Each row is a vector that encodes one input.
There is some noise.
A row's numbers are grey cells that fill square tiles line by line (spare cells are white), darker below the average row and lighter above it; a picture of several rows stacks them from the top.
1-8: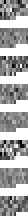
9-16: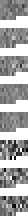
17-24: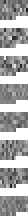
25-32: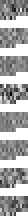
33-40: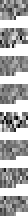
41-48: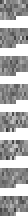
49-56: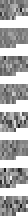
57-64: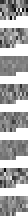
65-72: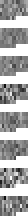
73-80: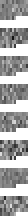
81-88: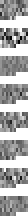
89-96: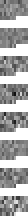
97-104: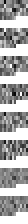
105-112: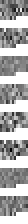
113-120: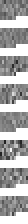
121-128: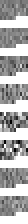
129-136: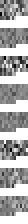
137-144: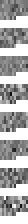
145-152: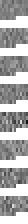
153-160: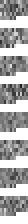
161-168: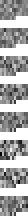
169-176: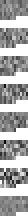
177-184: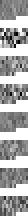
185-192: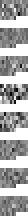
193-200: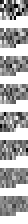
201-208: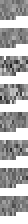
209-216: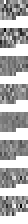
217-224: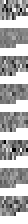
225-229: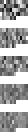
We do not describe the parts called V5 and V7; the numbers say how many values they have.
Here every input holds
a value of V5, together with either a point on a 4-point line, a true/false value and a value of V7, or a point on a 6-point line.
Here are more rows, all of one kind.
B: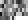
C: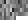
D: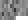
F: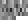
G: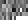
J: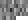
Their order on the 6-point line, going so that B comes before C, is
B, C, G, D, F, J.
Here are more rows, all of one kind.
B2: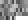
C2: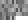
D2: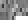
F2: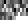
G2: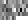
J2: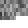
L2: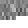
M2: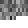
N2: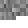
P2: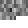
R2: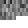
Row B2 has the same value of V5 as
D2, G2 and L2.
